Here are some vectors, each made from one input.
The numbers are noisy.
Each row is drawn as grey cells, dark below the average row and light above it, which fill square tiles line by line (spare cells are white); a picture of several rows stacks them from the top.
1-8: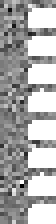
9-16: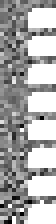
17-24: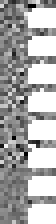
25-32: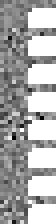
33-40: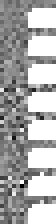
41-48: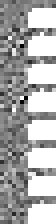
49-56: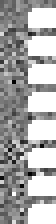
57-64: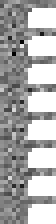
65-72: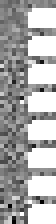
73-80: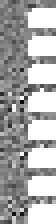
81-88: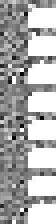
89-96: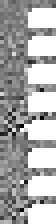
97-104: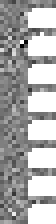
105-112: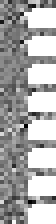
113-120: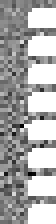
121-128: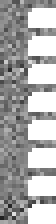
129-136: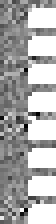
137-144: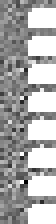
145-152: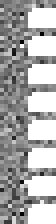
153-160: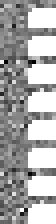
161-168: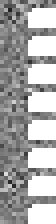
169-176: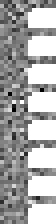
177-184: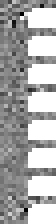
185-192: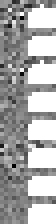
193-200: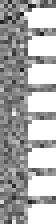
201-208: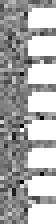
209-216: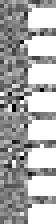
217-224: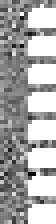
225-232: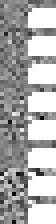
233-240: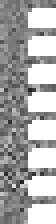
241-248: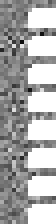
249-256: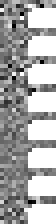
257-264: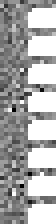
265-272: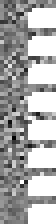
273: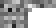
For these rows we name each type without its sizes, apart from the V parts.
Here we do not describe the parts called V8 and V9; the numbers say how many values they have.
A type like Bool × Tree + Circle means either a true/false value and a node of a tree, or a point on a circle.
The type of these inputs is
(Circle + Line) × (Line + V9) × V8.
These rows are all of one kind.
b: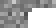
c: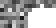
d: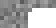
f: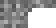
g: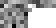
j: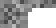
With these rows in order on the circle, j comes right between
b and d.
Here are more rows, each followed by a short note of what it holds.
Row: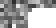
a point on a circle, a value of V8 and a value of V9
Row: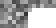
a point on each of two lines and a value of V8
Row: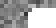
a point on a line, a value of V8 and a value of V9
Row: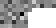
a point on each of two lines and a value of V8
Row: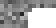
a point on each of two lines and a value of V8
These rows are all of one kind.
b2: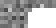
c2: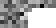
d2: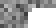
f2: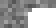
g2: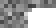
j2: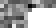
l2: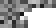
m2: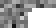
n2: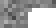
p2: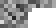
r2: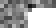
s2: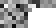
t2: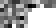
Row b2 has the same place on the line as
c2, m2 and r2.
